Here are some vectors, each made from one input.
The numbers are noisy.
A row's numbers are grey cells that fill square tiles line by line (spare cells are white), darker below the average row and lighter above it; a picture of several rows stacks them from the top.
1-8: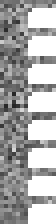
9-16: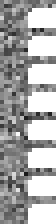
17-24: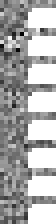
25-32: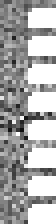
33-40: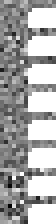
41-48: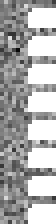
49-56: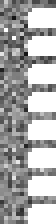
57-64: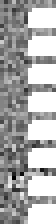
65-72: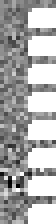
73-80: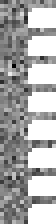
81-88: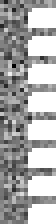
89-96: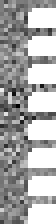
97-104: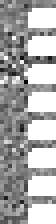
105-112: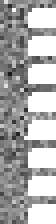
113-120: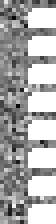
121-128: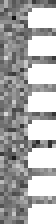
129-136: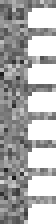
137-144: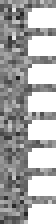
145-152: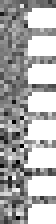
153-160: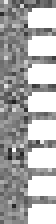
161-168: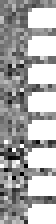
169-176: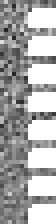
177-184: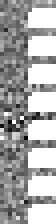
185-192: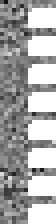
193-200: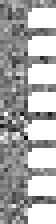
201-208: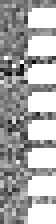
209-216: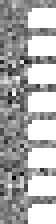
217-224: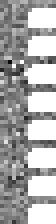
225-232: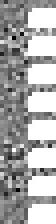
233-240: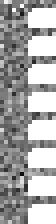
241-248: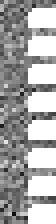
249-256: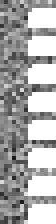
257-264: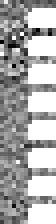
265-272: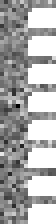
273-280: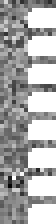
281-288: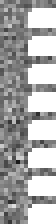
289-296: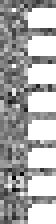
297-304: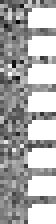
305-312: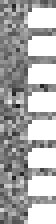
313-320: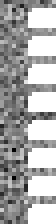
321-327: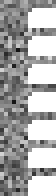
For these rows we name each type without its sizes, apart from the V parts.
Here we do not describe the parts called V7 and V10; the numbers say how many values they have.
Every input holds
three true/false values, together with either a point on a circle and a value of V10, or a value of V7.
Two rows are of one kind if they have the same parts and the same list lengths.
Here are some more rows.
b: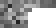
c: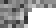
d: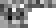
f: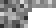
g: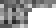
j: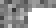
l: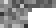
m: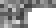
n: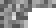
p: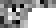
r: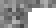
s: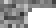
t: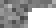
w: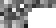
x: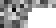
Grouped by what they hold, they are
b, g, l, p, s, w
c, d, f, j, m, n, r, t, x

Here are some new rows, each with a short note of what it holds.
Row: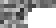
three true/false values and a value of V7
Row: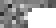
three true/false values and a value of V7
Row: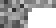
a point on a circle, three true/false values and a value of V10
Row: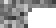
three true/false values and a value of V7
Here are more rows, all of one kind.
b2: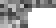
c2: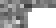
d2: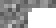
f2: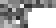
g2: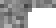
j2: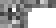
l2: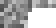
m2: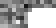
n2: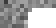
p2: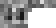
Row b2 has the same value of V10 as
g2, m2, n2 and p2.
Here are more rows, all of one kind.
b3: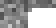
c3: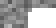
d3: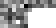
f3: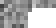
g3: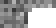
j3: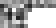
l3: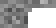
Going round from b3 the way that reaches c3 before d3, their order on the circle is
b3, c3, g3, f3, j3, d3, l3.
